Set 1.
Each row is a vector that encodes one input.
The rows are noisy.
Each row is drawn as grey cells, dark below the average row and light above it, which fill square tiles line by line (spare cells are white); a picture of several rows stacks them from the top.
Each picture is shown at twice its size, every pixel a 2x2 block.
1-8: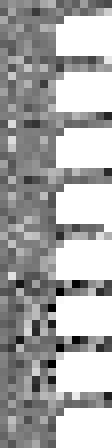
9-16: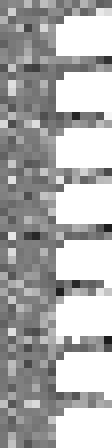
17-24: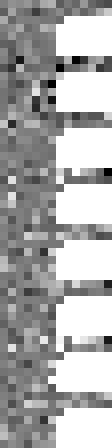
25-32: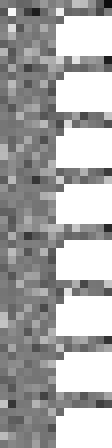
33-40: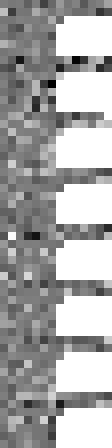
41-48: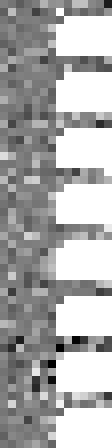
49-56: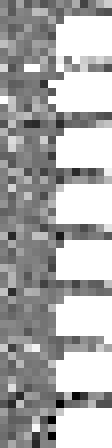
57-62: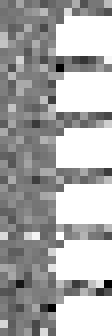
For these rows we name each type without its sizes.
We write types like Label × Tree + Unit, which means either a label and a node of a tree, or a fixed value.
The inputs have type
List(Line).
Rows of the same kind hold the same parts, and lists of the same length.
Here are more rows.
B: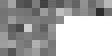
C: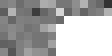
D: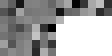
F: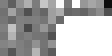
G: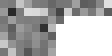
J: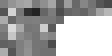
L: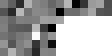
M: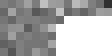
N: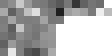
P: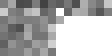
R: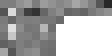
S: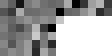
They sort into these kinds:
B, G, N, P
C, F, J, M, R
D, L, S

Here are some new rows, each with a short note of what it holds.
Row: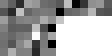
the empty list
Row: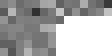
a list of one item
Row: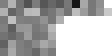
a list of two items
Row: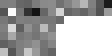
a list of one item
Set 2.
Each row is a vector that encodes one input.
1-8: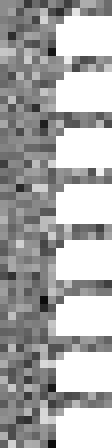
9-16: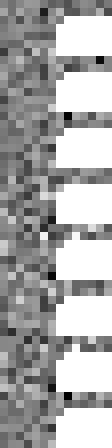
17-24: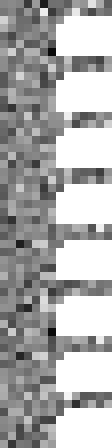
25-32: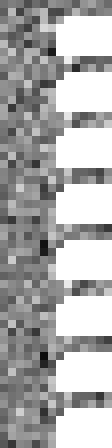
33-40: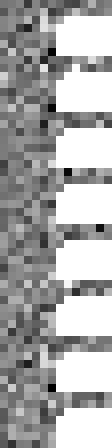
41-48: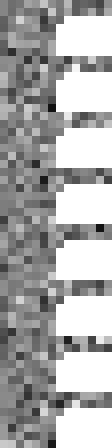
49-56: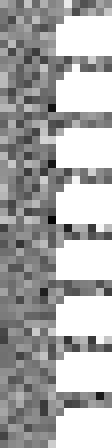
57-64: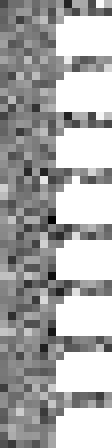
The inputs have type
Line5 + Line9.
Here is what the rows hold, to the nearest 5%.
About 30% of them hold a point on a 5-point line. The rest hold a point on a 9-point line.
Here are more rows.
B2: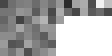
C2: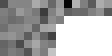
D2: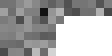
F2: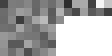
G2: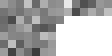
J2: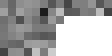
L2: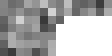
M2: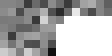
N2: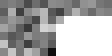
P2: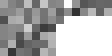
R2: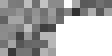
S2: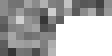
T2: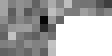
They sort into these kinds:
B2, C2, D2, F2, G2, J2, L2, P2, R2, S2, T2
M2, N2

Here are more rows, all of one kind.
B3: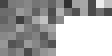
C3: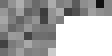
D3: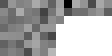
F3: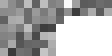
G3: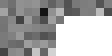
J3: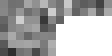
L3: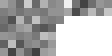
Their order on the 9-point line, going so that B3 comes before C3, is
B3, D3, G3, C3, J3, L3, F3.
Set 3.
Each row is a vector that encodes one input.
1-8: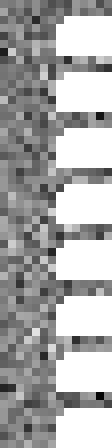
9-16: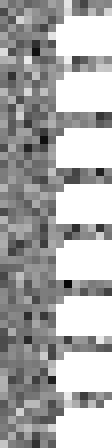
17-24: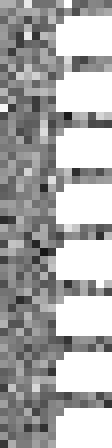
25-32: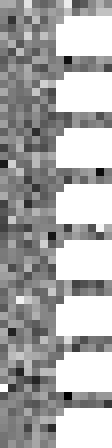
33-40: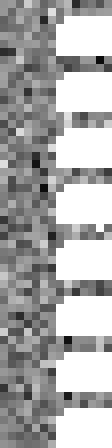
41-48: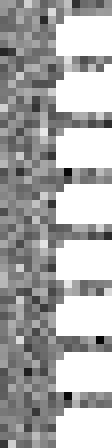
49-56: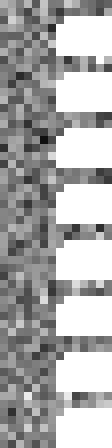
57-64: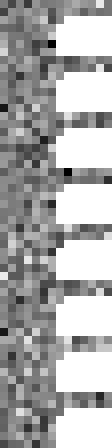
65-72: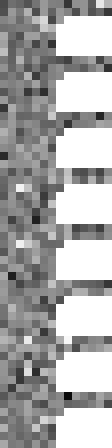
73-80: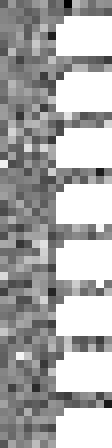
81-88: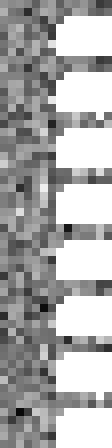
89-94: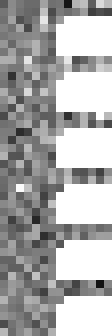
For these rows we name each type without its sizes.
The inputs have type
(Bool × Bool × Bool + Unit) × Line.
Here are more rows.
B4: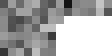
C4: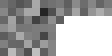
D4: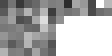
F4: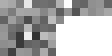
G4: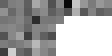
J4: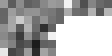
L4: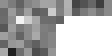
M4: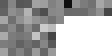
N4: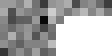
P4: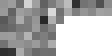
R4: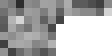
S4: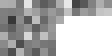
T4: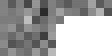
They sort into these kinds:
B4, F4, N4, P4, S4
C4, D4, G4, J4, L4, M4, R4, T4

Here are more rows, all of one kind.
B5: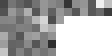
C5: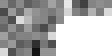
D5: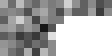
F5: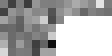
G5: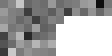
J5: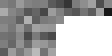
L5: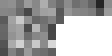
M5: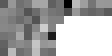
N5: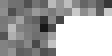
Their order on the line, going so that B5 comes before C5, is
F5, B5, M5, J5, G5, N5, L5, C5, D5.
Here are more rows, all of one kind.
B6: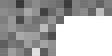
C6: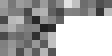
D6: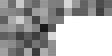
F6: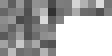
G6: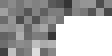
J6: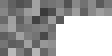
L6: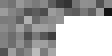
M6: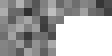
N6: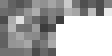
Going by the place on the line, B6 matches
G6, J6 and L6.
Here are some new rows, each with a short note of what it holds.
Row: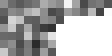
a point on a line and three true/false values
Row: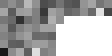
a point on a line
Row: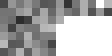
a point on a line
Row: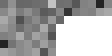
a point on a line and three true/false values
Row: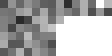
a point on a line
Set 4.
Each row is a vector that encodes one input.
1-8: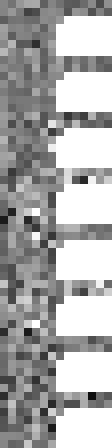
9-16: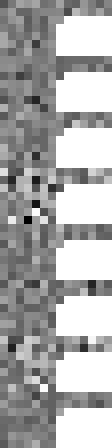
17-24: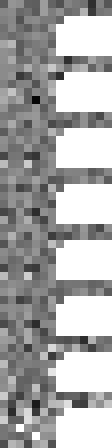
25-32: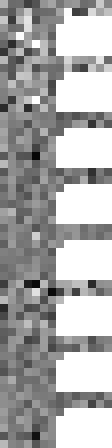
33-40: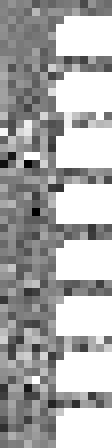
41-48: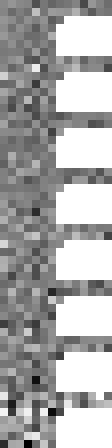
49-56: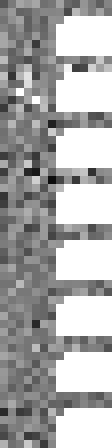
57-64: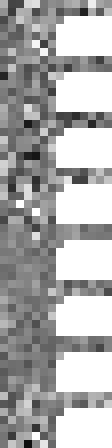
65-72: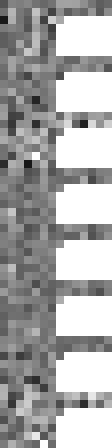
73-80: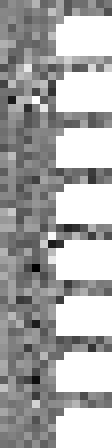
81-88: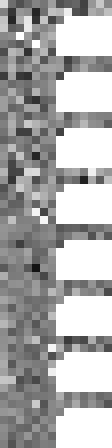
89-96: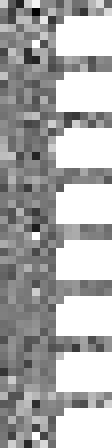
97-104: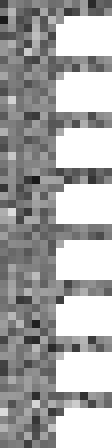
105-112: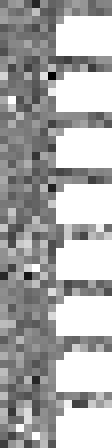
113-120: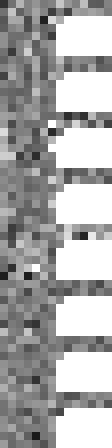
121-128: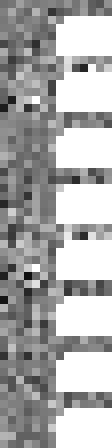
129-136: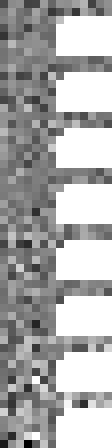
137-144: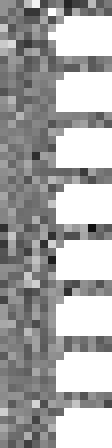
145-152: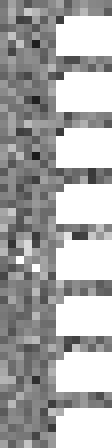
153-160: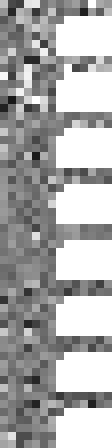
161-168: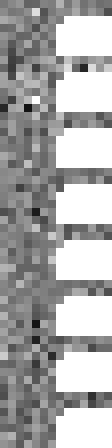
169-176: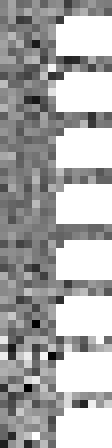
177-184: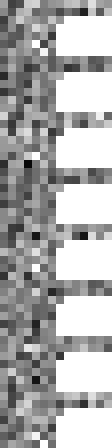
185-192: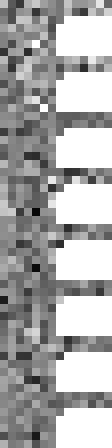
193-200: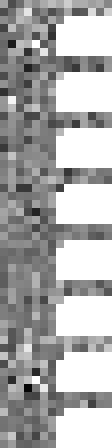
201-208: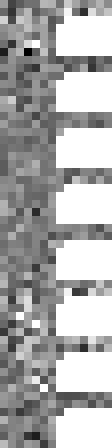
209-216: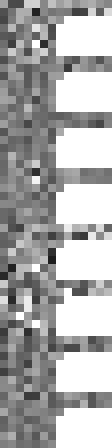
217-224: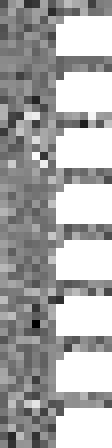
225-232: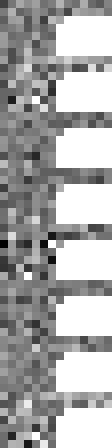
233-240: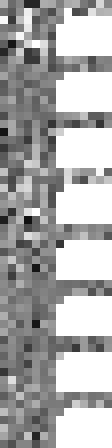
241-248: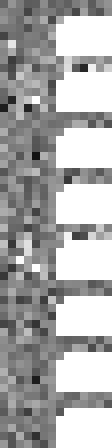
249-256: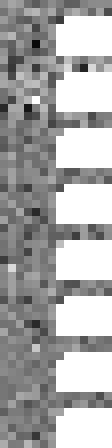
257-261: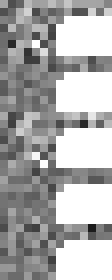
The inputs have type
Line5 + Line13.
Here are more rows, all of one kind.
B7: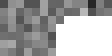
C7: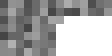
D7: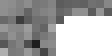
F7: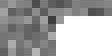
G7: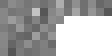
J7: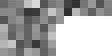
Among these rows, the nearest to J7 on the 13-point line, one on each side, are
D7 and G7.
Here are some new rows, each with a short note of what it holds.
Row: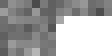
a point on a 13-point line
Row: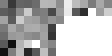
a point on a 5-point line
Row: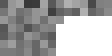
a point on a 13-point line
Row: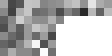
a point on a 5-point line
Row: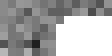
a point on a 13-point line
